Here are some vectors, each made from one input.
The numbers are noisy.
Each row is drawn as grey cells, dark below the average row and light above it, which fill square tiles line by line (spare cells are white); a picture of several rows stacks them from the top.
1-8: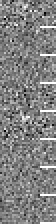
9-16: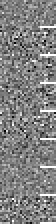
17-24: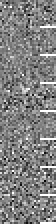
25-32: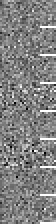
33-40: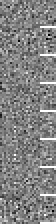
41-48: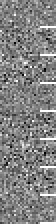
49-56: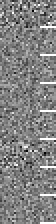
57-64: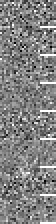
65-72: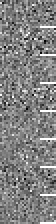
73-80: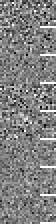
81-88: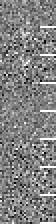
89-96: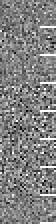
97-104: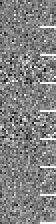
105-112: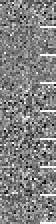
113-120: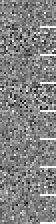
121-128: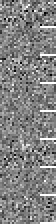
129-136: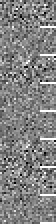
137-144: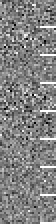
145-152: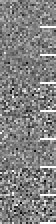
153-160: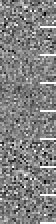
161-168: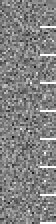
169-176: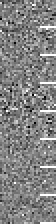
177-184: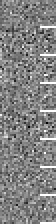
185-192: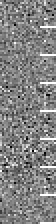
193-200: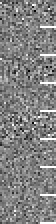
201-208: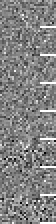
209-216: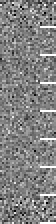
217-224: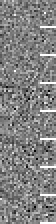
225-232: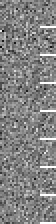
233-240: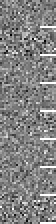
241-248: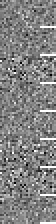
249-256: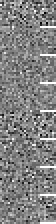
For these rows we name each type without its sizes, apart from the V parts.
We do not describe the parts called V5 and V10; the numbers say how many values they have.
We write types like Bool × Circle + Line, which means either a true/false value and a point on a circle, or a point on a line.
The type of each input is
((Bool × Bool × Bool + Unit) × V5 + Label) × Label + V10.
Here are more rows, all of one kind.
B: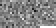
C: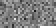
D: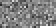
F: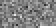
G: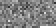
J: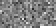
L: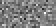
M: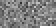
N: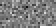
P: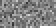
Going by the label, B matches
C and J.
